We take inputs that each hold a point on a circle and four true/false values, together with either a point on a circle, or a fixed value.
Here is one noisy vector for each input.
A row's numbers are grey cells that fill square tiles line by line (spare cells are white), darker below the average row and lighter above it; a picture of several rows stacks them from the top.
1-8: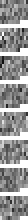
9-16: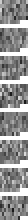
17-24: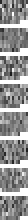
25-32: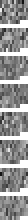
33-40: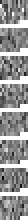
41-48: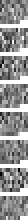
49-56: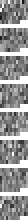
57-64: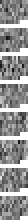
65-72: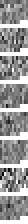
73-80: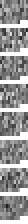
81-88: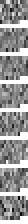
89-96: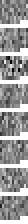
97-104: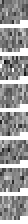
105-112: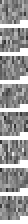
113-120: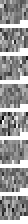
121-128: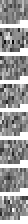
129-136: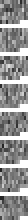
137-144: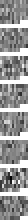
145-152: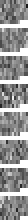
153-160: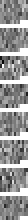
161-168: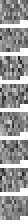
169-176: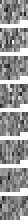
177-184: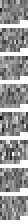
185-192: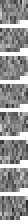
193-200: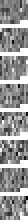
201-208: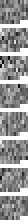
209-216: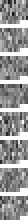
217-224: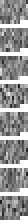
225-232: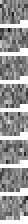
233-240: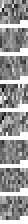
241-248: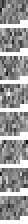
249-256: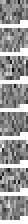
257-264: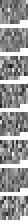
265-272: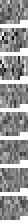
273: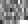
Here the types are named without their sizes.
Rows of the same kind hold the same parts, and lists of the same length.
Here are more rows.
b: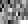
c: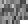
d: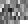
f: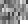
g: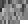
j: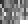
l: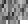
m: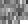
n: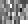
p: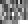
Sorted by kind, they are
b, g, j, n, p
c, d, f, l, m

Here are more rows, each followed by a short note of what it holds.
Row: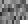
a point on each of two circles and four true/false values
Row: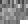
a point on a circle and four true/false values
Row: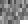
a point on a circle and four true/false values
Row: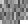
a point on each of two circles and four true/false values
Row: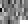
a point on each of two circles and four true/false values
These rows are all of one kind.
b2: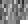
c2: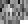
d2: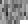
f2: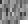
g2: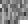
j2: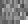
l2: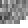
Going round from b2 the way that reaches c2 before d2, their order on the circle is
b2, c2, j2, l2, f2, d2, g2.
